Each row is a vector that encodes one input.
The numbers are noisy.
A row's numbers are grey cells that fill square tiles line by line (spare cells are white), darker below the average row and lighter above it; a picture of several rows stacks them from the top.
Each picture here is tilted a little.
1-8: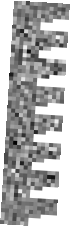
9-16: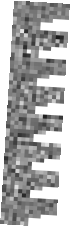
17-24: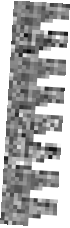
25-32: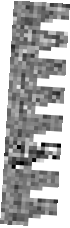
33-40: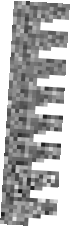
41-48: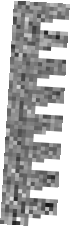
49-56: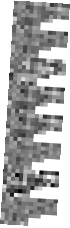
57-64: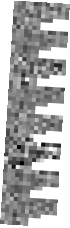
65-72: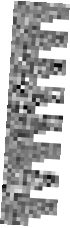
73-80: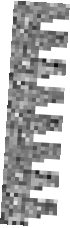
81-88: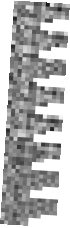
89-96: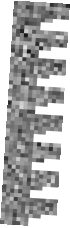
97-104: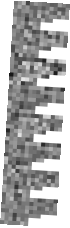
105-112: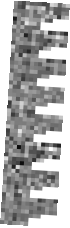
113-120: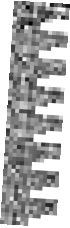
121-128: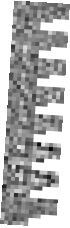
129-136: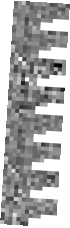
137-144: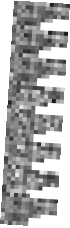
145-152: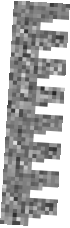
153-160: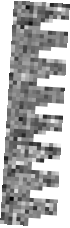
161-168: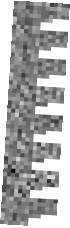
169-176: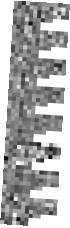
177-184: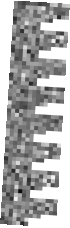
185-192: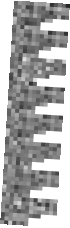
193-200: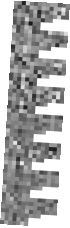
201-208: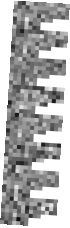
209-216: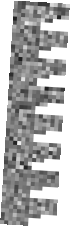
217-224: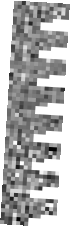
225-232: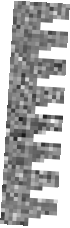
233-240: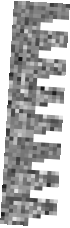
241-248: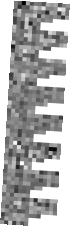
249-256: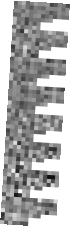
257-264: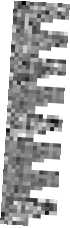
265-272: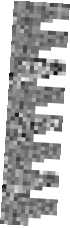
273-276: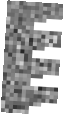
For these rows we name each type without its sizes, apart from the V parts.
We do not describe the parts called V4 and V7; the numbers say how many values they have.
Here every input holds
either a label, a point on a line, a value of V4 and a value of V7, or four true/false values.
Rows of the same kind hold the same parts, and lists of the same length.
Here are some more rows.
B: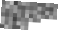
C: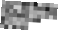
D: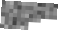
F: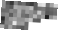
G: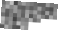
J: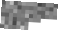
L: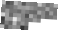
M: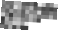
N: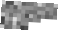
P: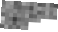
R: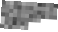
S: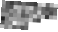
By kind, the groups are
B, D, G, J, P, R
C, F, L, M, N, S

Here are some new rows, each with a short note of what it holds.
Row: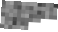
four true/false values
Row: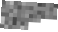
four true/false values
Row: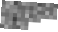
four true/false values
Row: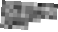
four true/false values
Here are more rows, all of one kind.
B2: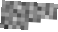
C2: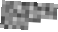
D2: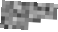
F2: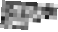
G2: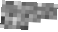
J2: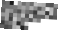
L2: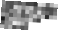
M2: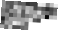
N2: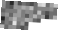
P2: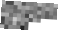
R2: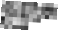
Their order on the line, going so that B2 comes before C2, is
J2, G2, R2, L2, F2, N2, M2, D2, B2, P2, C2.
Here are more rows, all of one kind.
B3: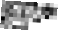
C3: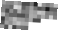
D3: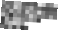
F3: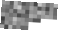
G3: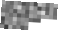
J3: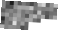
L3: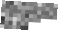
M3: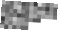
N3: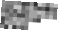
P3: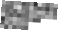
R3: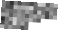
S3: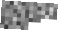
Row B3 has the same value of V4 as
D3, G3 and P3.
